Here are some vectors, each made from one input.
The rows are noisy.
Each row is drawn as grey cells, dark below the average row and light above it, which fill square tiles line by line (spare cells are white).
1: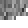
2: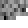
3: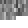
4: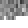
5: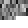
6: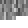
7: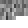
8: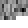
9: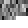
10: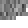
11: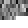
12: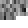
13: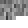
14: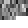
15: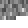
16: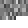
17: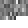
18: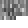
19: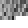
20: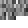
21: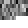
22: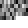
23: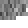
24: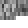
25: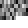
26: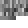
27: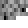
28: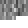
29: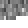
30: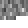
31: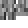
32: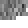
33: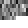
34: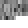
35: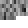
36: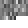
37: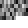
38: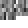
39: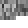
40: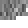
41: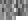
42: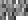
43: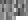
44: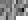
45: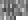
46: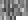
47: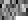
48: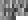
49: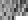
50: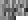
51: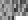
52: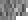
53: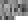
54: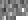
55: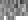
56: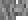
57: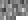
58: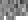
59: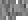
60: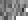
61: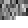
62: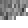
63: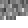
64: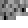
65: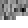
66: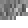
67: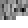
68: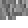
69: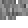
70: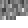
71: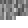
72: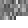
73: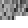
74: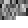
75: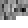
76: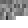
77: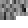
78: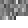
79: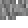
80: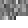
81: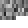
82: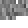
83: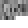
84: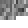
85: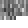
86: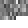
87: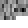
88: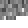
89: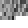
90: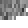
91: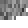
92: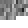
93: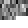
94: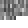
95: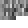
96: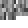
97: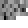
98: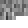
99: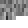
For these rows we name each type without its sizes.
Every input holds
a true/false value, together with either a point on a circle, or a fixed value.
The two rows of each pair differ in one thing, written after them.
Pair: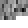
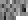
the place on the circle
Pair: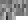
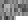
the true/false value
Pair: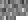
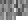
the place on the circle
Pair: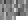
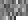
the place on the circle
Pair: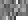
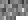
the place on the circle
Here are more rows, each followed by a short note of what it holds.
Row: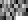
a true/false value
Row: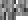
a point on a circle and a true/false value
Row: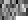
a true/false value
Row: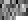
a true/false value
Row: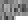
a point on a circle and a true/false value
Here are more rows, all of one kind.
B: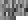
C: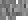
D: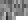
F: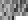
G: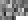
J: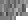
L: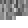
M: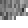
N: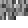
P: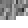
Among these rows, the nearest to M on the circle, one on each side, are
J and P.
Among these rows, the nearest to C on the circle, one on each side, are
J and N.
